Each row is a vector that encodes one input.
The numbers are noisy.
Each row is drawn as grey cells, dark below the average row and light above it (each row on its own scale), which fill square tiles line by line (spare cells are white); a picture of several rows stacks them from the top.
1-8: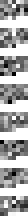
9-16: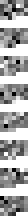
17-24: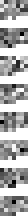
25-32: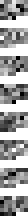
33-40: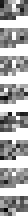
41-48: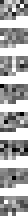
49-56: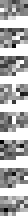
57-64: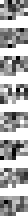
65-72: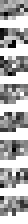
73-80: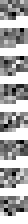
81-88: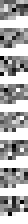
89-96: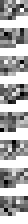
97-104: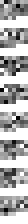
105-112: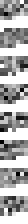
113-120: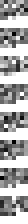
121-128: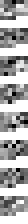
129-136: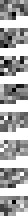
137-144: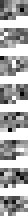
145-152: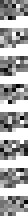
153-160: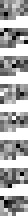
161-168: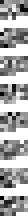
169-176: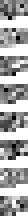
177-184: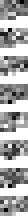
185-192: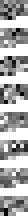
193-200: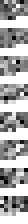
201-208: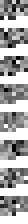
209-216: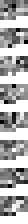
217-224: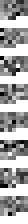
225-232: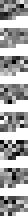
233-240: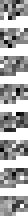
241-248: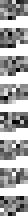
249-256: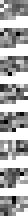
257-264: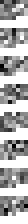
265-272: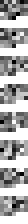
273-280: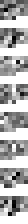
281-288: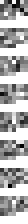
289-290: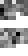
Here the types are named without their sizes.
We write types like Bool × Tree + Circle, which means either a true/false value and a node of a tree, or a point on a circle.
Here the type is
(Label + Line) × Line.
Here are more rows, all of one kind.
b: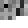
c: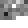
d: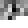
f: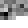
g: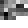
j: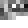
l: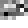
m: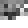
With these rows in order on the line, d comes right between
g and m.
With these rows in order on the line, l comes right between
c and f.
